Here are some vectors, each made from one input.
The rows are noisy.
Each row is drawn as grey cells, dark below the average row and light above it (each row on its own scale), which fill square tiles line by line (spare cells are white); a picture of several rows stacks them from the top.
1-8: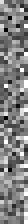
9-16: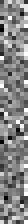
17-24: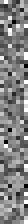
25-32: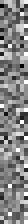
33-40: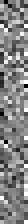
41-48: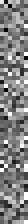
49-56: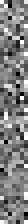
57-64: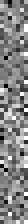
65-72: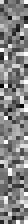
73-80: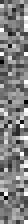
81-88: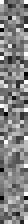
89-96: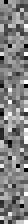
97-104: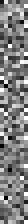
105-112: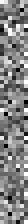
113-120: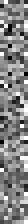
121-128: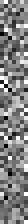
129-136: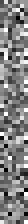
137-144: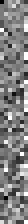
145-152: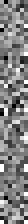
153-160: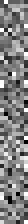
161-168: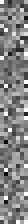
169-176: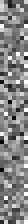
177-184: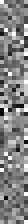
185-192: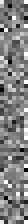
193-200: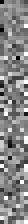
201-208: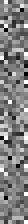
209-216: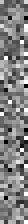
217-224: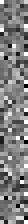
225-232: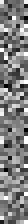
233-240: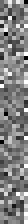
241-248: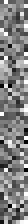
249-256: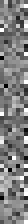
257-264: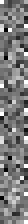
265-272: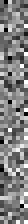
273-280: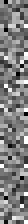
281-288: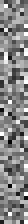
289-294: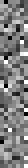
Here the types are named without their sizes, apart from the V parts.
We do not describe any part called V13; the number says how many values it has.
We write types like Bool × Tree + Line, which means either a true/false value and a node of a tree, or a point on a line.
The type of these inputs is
List(Bool × V13).
